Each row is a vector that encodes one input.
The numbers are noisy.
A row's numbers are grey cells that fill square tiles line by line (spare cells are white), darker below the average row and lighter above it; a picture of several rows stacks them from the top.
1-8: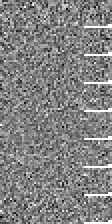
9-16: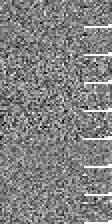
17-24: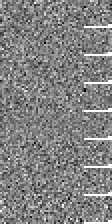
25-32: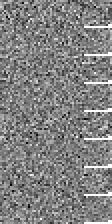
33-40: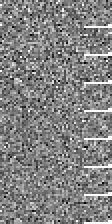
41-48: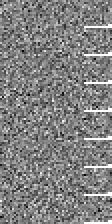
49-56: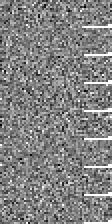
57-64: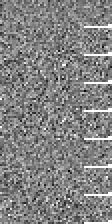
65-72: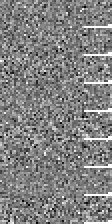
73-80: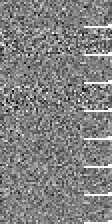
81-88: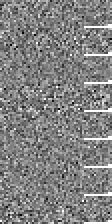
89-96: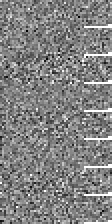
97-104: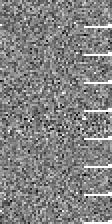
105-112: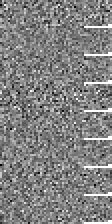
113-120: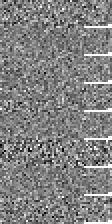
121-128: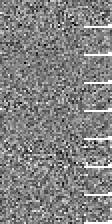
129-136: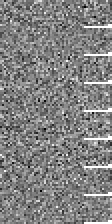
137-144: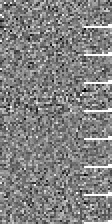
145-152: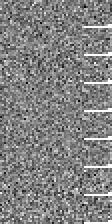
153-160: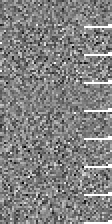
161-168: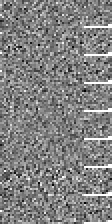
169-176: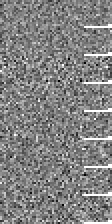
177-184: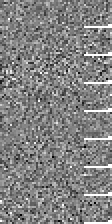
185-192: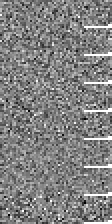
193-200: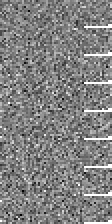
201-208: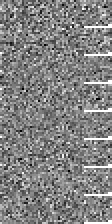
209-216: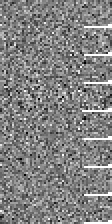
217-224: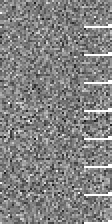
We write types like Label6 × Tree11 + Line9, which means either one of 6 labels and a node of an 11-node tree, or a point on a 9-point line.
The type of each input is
Label5 × Label8 + Label10.
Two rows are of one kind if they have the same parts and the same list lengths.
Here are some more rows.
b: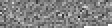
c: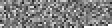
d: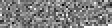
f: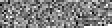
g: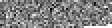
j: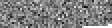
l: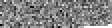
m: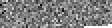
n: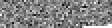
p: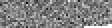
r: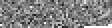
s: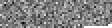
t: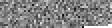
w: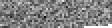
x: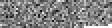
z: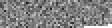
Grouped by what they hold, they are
b, f, g, l, m, p, t, z
c, d, j, n, r, s, w, x

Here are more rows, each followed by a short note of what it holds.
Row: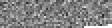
one of 5 labels and one of 8 labels
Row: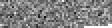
one of 10 labels
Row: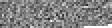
one of 5 labels and one of 8 labels
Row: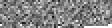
one of 10 labels
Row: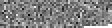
one of 5 labels and one of 8 labels
